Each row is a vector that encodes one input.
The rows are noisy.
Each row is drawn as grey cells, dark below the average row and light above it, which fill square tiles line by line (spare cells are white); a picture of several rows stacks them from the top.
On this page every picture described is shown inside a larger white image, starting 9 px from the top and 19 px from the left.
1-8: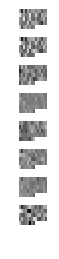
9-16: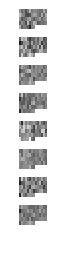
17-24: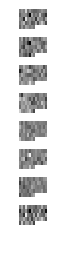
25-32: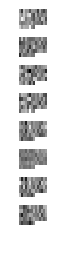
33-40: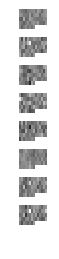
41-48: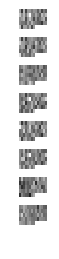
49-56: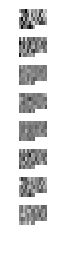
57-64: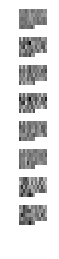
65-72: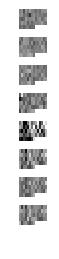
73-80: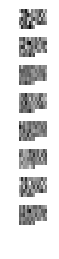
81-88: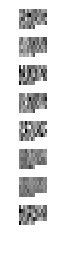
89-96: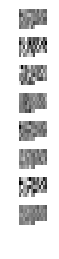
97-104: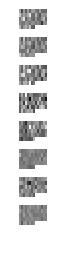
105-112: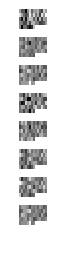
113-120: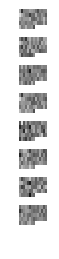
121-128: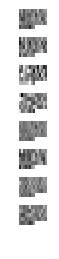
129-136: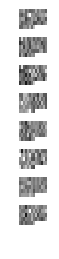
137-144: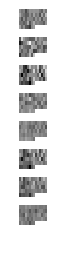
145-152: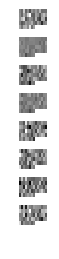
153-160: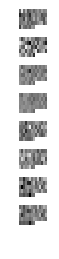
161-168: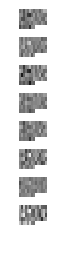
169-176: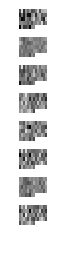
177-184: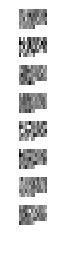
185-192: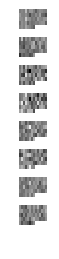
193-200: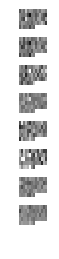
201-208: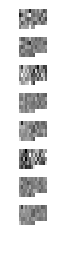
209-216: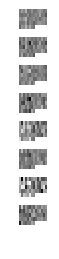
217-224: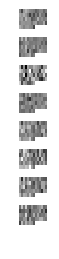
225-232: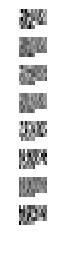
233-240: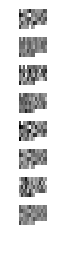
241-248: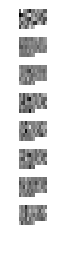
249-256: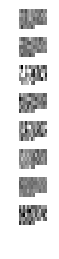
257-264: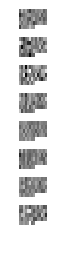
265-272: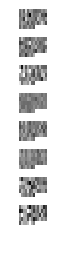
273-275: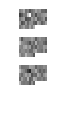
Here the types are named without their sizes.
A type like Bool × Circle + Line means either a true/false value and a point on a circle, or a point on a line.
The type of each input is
List(Line) × Tree × (Tree + Unit).
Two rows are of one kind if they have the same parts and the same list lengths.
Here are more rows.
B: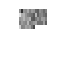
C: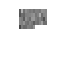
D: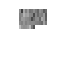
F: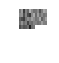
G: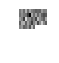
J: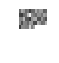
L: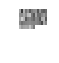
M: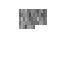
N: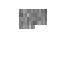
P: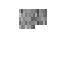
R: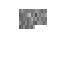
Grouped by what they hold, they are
B, C, P
D
F, R
G
J
L
M
N

